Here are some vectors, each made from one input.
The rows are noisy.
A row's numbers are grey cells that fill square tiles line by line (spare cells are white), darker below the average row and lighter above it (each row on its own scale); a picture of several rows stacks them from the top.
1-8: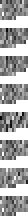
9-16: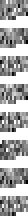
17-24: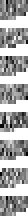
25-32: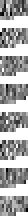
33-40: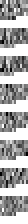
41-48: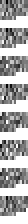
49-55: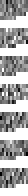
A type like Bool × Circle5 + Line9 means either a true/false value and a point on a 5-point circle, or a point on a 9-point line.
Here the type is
Circle8 + Line4.
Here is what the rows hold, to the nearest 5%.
About 60% of them hold a point on an 8-point circle. The rest hold a point on a 4-point line.
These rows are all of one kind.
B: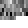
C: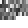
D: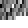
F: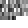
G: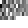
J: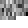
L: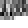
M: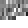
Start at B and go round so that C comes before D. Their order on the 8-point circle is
B, J, M, F, G, C, D, L.
